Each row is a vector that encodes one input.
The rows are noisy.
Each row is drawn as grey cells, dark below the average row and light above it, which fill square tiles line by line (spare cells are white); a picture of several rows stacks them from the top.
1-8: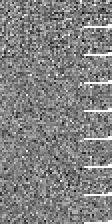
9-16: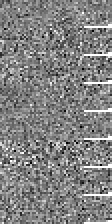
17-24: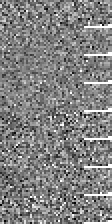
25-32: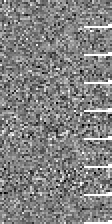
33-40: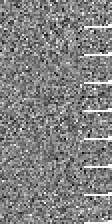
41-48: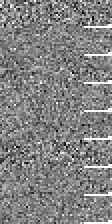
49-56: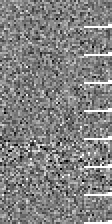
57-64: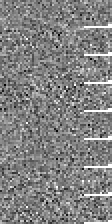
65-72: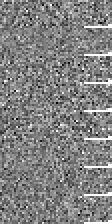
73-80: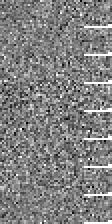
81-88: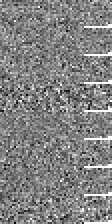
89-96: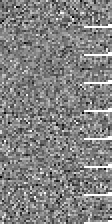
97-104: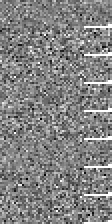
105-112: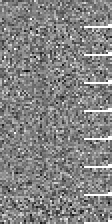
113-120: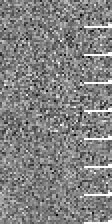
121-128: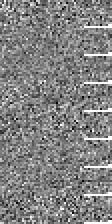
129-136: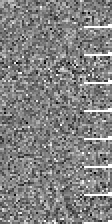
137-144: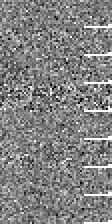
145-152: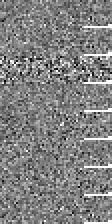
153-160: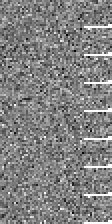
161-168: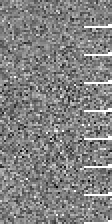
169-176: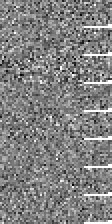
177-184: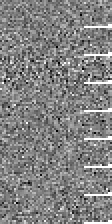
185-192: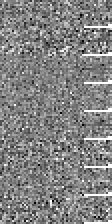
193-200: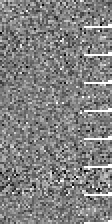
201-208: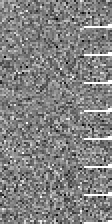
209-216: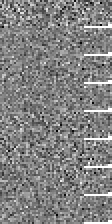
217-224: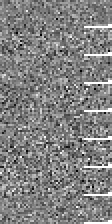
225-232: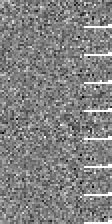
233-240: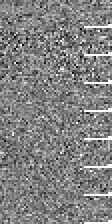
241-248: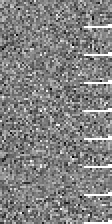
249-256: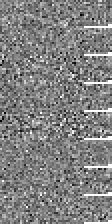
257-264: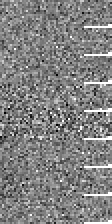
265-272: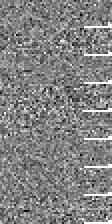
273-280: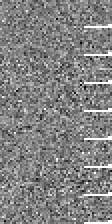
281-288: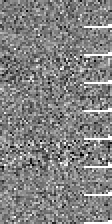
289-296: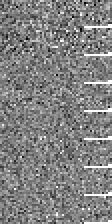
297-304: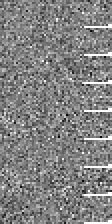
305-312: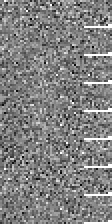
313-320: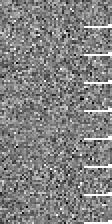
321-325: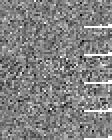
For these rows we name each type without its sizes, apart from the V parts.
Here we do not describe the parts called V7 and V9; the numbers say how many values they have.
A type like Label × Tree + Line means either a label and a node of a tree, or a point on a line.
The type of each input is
(Circle + Unit) × (Tree + V9) × V7.
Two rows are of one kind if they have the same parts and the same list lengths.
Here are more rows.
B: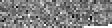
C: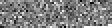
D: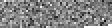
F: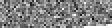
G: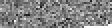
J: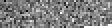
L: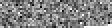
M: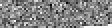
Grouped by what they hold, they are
B, J
C, D
F, L, M
G

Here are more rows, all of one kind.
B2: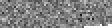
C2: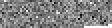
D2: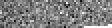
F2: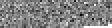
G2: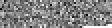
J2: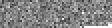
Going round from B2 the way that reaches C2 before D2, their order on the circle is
B2, C2, D2, F2, G2, J2.
